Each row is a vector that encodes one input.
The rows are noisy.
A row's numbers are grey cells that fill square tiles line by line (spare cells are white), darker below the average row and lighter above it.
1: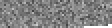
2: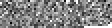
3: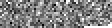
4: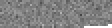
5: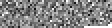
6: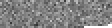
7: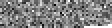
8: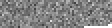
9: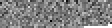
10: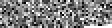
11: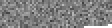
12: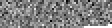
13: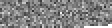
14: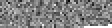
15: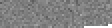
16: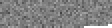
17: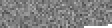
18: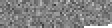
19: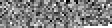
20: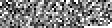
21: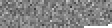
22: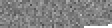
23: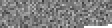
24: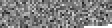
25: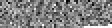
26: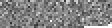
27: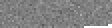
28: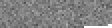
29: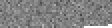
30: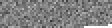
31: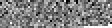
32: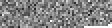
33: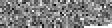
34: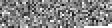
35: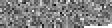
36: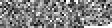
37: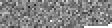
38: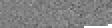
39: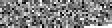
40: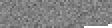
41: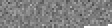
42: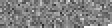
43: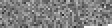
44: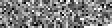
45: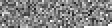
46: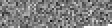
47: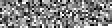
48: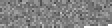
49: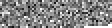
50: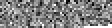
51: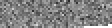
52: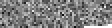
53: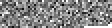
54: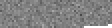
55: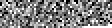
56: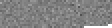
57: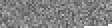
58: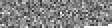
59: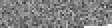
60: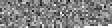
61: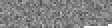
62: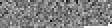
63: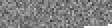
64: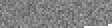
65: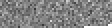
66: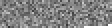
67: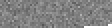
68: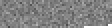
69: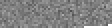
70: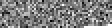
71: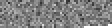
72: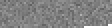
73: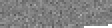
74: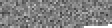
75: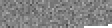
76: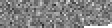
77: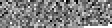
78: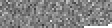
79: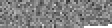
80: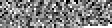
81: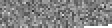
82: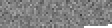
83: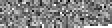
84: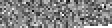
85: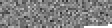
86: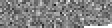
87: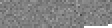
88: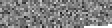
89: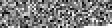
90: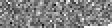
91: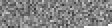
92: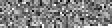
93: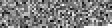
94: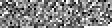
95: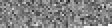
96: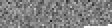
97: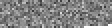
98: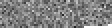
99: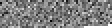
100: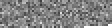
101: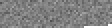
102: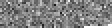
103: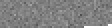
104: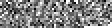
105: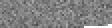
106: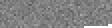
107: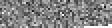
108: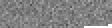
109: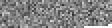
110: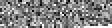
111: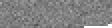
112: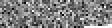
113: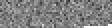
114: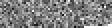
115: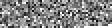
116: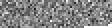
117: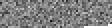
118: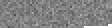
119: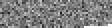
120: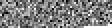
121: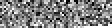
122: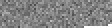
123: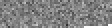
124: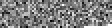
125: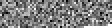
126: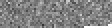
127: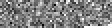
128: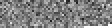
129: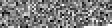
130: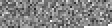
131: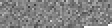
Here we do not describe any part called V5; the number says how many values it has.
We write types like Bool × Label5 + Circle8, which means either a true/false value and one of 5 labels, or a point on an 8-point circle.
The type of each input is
Bool × (Tree7 × Tree7 + V5).
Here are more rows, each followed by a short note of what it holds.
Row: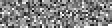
a node of each of two 7-node trees and a true/false value
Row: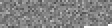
a true/false value and a value of V5
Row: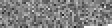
a true/false value and a value of V5
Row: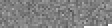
a node of each of two 7-node trees and a true/false value
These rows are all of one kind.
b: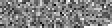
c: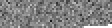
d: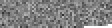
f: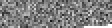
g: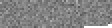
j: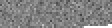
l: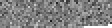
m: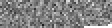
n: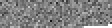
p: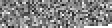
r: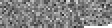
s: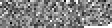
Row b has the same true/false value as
l, m, n and p.
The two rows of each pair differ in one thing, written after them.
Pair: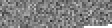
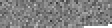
the true/false value
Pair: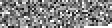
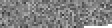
the value of V5
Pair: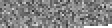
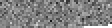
the value of V5
